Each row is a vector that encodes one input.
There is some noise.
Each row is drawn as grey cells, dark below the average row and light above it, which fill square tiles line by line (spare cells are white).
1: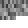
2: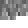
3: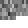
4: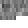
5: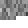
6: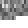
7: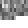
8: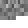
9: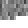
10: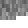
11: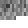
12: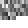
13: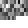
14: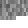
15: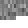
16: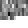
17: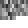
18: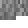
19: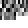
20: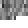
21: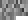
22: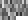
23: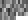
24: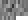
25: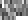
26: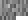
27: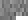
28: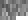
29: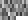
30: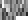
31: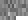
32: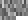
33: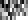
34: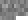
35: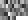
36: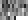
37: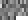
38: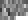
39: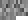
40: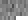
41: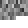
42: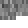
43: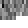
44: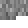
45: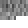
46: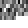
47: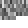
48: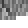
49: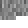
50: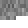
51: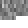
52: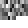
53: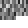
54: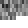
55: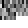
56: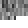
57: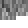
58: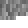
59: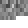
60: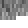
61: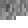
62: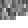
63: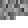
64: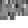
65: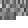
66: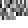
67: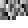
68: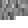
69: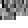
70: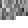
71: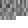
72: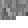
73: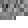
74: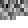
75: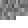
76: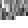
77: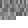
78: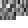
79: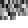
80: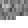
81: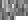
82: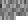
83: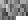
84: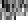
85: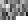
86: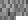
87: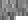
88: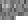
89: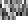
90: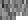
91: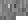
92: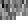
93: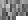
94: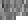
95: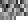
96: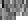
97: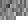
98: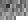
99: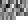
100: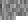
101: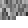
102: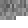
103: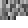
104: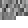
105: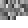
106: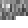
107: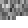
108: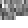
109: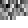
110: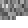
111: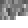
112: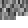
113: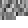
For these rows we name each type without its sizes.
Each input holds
a true/false value, together with either a point on a circle, or a point on a line.
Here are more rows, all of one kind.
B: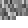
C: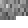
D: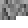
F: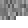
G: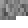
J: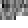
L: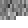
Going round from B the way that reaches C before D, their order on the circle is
B, L, F, C, D, G, J.
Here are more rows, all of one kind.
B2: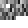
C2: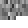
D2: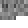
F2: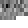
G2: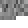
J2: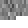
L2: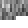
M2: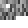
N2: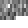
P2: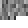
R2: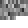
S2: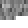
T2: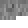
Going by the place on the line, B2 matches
D2, G2 and L2.
